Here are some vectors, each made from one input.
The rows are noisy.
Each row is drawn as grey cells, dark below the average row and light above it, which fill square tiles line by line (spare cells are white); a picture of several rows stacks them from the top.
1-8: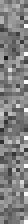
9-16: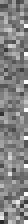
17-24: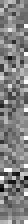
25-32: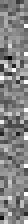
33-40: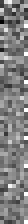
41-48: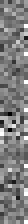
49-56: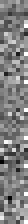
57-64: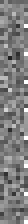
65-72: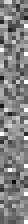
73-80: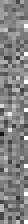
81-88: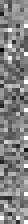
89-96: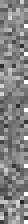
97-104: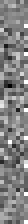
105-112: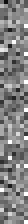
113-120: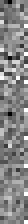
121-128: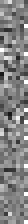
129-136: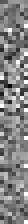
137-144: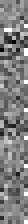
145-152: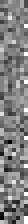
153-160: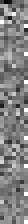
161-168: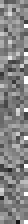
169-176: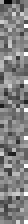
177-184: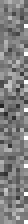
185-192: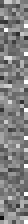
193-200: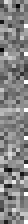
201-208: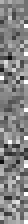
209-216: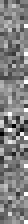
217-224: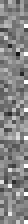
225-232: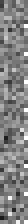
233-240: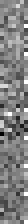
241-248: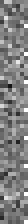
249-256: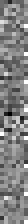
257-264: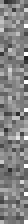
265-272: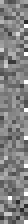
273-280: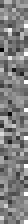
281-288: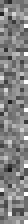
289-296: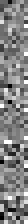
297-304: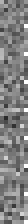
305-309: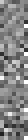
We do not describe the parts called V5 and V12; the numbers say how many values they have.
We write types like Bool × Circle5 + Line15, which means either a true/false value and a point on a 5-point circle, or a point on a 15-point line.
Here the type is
Bool × Bool × Bool × Bool × (Tree8 + V5) × V12.
